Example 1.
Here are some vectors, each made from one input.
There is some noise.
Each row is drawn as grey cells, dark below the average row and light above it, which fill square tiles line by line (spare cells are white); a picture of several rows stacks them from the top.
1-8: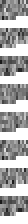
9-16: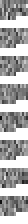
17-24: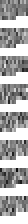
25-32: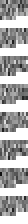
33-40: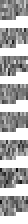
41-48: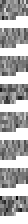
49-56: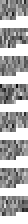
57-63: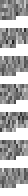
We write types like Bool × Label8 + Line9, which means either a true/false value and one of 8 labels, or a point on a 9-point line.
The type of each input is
Tree12.
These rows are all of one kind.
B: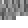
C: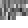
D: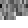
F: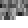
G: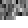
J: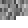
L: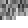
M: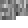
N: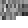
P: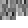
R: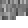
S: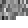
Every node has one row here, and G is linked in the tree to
F.
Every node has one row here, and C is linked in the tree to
J.
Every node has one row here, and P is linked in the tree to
B and L.
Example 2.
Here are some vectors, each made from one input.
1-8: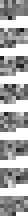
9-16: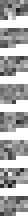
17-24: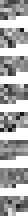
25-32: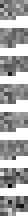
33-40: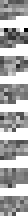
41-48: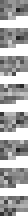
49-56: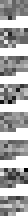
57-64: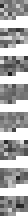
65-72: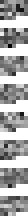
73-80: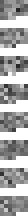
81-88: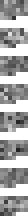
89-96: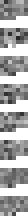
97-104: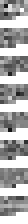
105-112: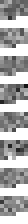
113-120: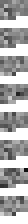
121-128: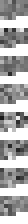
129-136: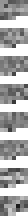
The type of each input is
Label5.
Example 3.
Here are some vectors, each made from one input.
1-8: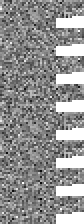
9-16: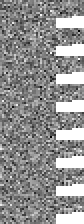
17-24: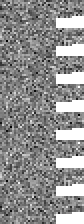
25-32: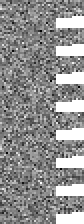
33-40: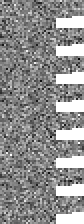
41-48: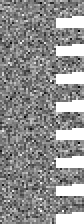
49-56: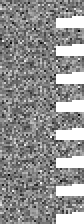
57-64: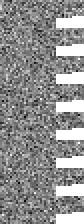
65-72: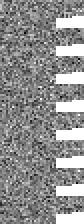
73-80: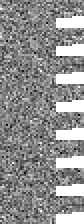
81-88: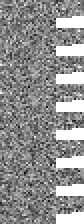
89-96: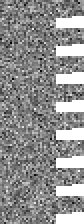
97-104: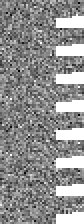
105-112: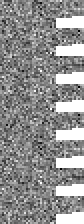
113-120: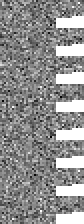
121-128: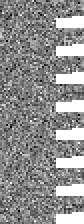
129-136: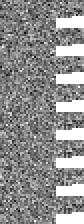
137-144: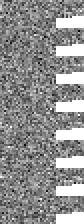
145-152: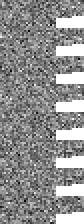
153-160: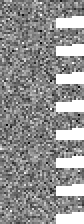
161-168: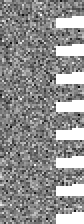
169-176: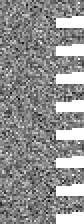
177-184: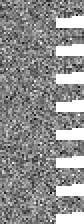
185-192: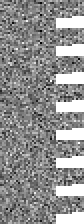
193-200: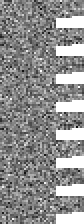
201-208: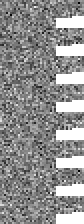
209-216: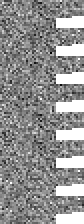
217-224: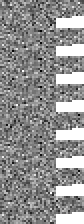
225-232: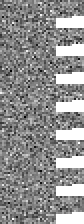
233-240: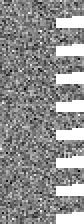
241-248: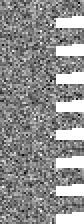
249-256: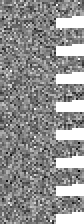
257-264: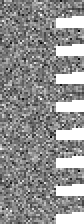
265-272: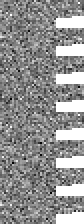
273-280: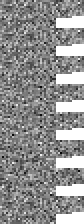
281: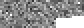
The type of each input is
Bool × Bool × Bool × Bool.
